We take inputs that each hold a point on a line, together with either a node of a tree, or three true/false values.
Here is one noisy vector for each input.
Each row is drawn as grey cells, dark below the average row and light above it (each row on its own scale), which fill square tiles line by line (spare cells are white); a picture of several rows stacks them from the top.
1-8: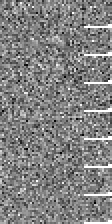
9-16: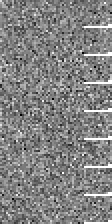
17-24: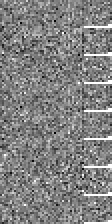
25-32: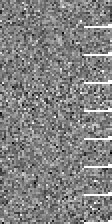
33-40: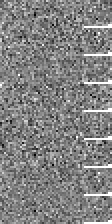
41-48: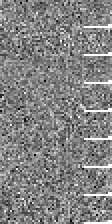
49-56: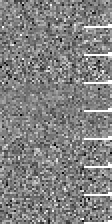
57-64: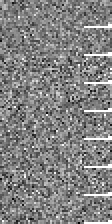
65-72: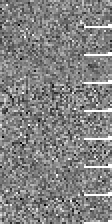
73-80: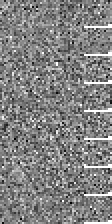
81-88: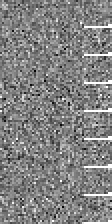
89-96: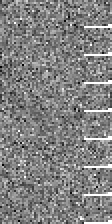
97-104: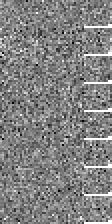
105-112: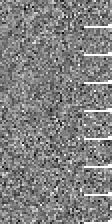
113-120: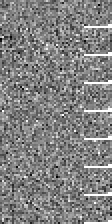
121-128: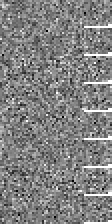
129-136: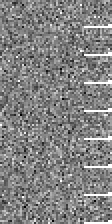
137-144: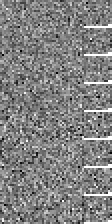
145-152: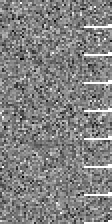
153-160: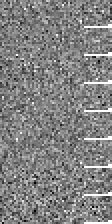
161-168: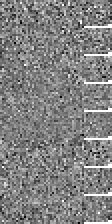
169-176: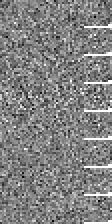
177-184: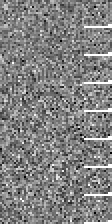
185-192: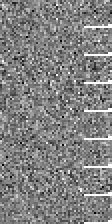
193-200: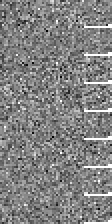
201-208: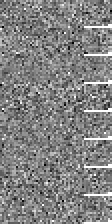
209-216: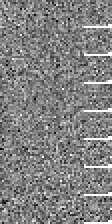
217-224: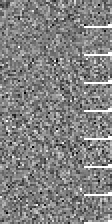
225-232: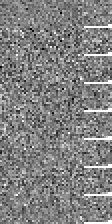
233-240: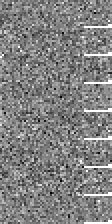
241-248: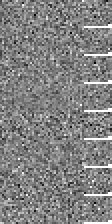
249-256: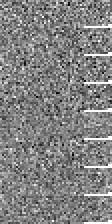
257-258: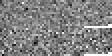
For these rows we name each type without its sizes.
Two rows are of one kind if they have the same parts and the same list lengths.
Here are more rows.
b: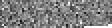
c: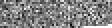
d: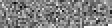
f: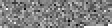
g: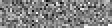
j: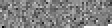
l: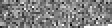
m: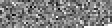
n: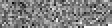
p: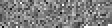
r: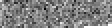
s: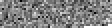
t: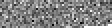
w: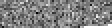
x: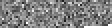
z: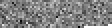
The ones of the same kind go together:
b, c, d, l, m, n, r, s, w, z
f, g, j, p, t, x

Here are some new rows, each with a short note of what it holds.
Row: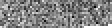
a point on a line and a node of a tree
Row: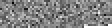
a point on a line and a node of a tree
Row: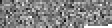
a point on a line and a node of a tree
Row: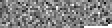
a point on a line and a node of a tree
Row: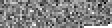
a point on a line and a node of a tree
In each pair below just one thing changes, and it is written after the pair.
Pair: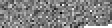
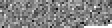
the node of the tree
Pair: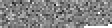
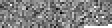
the place on the line
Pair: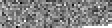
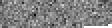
the place on the line
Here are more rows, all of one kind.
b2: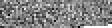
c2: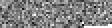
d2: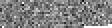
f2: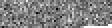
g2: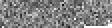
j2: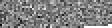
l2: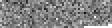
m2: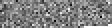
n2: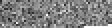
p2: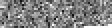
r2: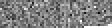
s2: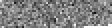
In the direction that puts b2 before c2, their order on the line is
f2, r2, b2, n2, m2, j2, d2, g2, c2, p2, s2, l2.
